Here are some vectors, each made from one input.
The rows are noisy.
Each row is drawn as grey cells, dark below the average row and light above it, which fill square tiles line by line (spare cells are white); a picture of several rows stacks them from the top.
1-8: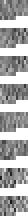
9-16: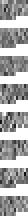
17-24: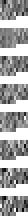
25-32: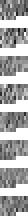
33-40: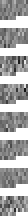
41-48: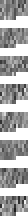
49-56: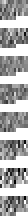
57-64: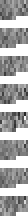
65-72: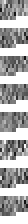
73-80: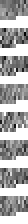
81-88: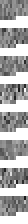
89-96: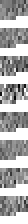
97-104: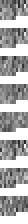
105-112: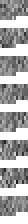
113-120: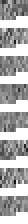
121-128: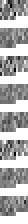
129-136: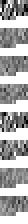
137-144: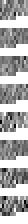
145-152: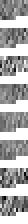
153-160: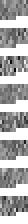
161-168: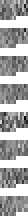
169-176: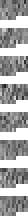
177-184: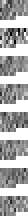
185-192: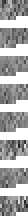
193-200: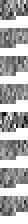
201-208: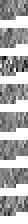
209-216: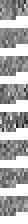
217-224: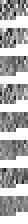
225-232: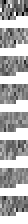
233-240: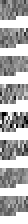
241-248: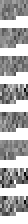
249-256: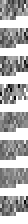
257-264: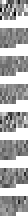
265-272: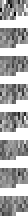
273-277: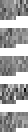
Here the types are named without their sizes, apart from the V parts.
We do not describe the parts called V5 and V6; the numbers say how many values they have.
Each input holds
either a fixed value, or a label and a value of V5, or three true/false values and a value of V6.
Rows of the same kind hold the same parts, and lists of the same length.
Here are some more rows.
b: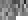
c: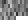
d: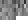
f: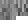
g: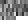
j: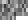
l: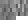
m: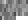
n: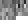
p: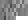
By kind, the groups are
b, c, d, g, n
f, l, m, p
j

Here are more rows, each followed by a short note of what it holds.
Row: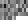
a fixed value
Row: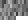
three true/false values and a value of V6
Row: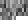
a fixed value
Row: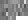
a label and a value of V5
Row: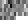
a label and a value of V5
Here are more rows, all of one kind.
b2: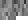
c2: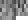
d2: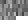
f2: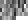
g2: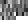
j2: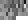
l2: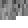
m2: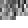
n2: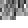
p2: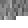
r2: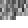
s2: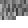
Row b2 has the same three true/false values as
d2, l2 and r2.
